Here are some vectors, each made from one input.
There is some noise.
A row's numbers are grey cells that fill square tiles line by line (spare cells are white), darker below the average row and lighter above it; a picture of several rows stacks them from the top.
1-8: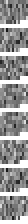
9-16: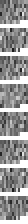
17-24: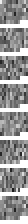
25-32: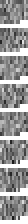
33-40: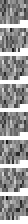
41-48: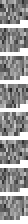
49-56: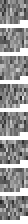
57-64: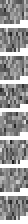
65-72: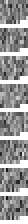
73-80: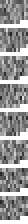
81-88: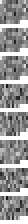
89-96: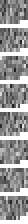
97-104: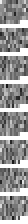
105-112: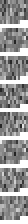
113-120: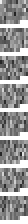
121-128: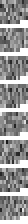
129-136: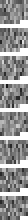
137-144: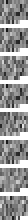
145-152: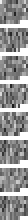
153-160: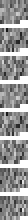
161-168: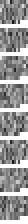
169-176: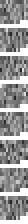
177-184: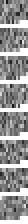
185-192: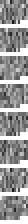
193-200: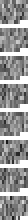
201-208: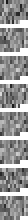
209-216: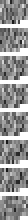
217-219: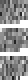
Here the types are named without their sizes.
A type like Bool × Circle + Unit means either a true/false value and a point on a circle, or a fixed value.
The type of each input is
Label.
